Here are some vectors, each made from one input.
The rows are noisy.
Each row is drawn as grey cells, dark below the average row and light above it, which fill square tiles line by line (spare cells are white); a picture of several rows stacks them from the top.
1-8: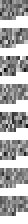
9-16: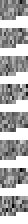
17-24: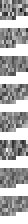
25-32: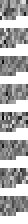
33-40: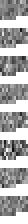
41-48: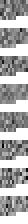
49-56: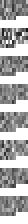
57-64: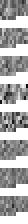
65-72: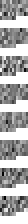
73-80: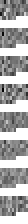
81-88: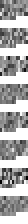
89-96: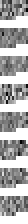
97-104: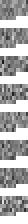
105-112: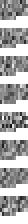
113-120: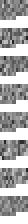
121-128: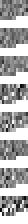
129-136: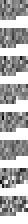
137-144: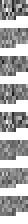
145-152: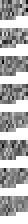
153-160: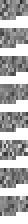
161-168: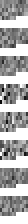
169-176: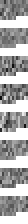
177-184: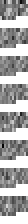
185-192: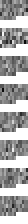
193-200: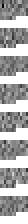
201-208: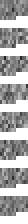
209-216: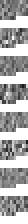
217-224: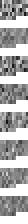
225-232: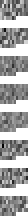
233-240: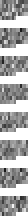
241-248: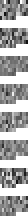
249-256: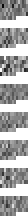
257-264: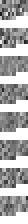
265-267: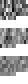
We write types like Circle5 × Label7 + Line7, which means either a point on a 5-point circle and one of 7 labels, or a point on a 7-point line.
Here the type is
List2(Line7).
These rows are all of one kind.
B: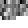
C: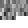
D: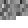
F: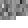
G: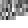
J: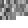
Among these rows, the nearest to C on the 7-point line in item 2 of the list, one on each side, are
B and D.
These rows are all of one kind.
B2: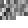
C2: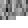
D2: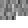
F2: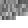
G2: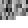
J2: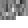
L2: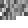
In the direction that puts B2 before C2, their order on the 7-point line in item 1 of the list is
L2, B2, J2, D2, F2, C2, G2.
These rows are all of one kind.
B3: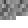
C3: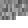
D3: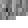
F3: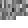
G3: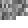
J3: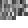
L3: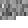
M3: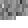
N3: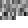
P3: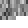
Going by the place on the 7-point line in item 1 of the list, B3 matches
D3, L3, M3 and P3.
